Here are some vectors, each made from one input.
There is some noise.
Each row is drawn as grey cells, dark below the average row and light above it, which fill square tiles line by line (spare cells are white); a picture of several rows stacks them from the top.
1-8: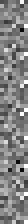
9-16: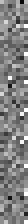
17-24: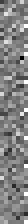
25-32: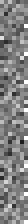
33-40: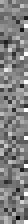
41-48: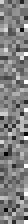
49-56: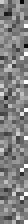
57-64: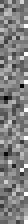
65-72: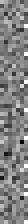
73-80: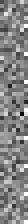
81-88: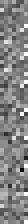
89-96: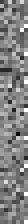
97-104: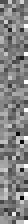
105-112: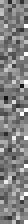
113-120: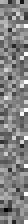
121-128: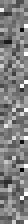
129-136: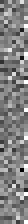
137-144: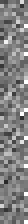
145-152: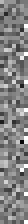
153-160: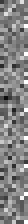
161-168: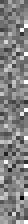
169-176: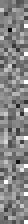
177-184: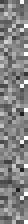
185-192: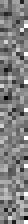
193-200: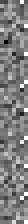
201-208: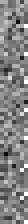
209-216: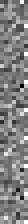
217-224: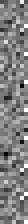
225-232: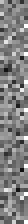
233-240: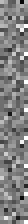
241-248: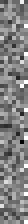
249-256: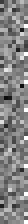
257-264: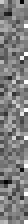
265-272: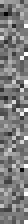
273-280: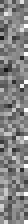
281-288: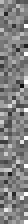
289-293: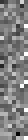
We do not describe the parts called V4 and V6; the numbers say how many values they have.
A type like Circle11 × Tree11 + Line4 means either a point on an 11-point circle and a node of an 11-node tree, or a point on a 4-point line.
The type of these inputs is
Bool × (Circle10 + Tree11 + Unit) × (Unit + V4 × V6).
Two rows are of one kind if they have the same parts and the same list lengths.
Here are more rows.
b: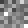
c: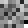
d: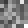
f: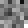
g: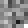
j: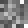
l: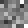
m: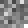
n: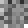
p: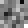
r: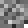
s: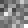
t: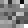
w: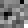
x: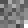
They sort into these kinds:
b, m, s
c, g, t
d, j, l
f, p, w
n, r
x

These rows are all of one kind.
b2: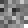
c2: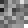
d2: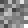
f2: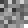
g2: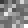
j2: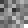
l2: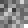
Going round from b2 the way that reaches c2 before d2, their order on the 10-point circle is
b2, c2, f2, d2, g2, l2, j2.
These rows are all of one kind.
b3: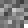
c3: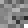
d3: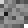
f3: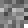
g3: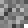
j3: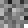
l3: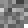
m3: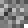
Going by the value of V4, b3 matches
f3 and l3.
